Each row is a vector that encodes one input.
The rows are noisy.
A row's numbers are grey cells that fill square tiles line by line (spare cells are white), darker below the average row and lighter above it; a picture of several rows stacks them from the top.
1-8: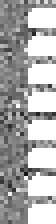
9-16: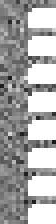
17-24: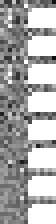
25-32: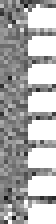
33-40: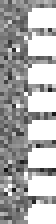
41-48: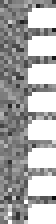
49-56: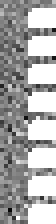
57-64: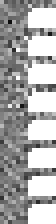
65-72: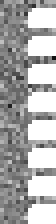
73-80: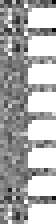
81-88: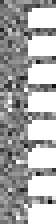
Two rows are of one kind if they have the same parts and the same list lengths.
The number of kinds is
4.
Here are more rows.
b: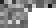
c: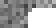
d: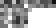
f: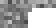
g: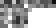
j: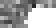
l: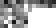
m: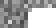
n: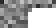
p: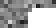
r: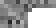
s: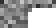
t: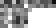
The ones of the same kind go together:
b, n, p, s
c, j, m
d, g, l, t
f, r

